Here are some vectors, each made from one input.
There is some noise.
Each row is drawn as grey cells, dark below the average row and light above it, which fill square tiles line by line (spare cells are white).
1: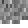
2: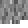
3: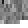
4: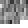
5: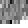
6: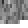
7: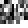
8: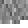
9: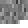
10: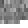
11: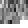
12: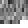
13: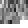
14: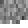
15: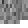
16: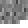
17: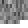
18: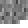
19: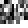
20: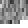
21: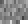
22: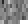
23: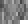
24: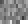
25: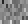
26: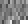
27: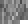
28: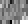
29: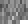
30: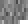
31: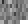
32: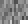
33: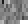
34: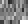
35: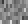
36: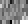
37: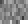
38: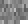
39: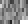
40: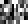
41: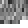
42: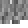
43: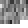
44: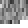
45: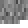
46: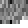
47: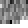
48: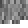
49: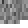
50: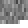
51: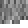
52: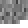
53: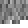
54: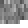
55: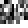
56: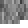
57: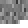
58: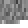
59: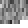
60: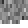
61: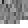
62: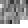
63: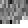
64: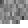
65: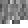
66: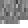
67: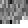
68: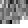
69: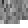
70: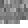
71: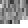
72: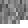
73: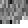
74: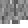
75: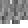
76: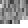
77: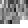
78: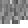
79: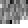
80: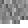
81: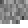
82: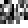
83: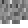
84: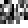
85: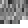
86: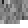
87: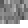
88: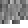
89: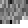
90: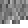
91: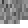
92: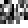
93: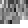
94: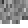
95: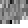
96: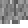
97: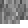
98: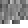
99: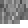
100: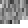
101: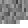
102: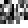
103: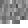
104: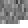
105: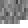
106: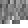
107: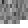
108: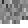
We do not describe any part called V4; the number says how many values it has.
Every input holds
a list of up to two items, each a true/false value and a value of V4.
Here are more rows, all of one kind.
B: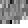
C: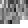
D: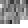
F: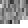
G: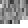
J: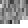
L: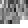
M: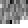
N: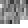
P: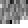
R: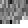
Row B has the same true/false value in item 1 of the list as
M, P and R.
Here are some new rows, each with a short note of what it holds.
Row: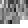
a list of one item
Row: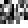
the empty list
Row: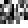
the empty list
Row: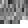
a list of one item
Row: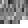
a list of one item
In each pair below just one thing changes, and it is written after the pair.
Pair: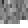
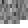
the true/false value in item 2 of the list
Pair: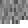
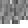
the true/false value in item 2 of the list
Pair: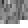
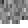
the true/false value in item 1 of the list
